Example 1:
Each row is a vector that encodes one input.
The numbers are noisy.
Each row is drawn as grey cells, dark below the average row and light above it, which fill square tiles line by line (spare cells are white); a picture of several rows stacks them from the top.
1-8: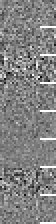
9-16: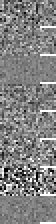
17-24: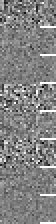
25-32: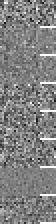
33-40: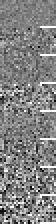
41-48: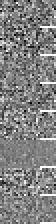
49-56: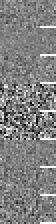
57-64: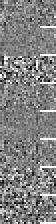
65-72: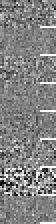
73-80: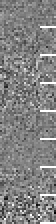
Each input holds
a point on each of two 8-point lines and a node of a 9-node tree.
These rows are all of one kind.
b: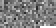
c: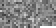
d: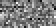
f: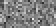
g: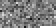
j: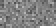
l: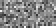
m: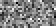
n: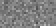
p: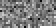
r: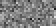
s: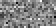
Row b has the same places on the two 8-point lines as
c, d, f and n.
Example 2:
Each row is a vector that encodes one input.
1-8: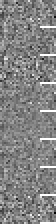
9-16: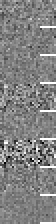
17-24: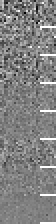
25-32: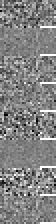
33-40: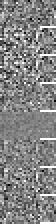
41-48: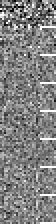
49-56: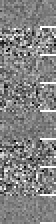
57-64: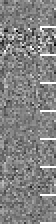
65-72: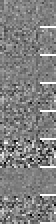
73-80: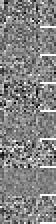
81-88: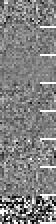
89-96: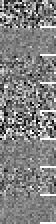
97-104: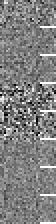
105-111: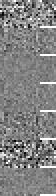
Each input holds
a point on a 5-point line and a true/false value.
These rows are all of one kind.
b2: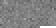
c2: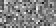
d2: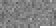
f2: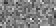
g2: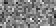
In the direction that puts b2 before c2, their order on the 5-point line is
b2, d2, g2, c2, f2.
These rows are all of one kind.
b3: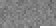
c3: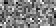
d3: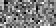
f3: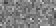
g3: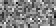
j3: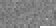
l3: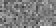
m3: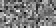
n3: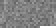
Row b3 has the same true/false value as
m3 and n3.
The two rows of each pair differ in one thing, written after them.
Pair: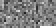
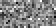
the true/false value
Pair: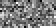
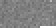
the place on the 5-point line
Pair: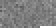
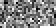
the place on the 5-point line
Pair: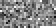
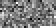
the place on the 5-point line
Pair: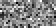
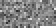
the true/false value
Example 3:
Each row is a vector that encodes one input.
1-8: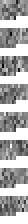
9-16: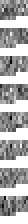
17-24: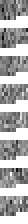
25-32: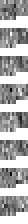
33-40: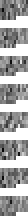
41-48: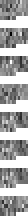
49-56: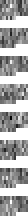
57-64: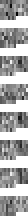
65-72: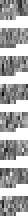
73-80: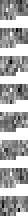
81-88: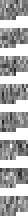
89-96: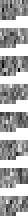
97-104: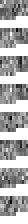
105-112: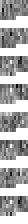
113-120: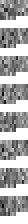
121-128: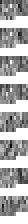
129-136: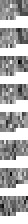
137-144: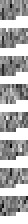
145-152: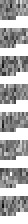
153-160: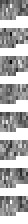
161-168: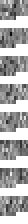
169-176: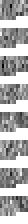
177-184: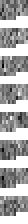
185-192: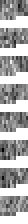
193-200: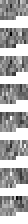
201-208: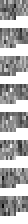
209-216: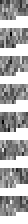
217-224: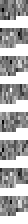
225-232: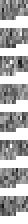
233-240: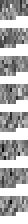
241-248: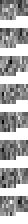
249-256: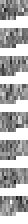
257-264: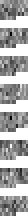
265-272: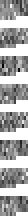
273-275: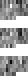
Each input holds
a point on an 11-point circle, together with either a fixed value, or a node of a 10-node tree.
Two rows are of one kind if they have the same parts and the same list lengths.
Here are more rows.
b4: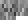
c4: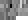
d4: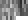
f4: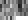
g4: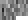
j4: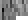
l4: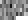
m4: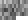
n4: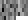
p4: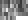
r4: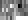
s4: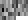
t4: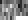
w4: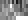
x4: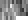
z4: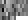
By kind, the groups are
b4, c4, g4, j4, l4, m4, n4, s4, z4
d4, f4, p4, r4, t4, w4, x4

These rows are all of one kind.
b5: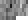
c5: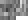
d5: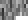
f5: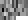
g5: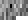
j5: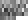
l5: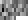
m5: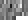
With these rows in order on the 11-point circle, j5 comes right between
d5 and g5.
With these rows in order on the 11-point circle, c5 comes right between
f5 and m5.
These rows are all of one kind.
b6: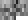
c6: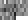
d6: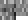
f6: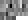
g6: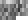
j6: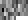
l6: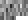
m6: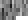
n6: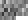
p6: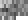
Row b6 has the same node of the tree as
c6, d6, g6 and p6.
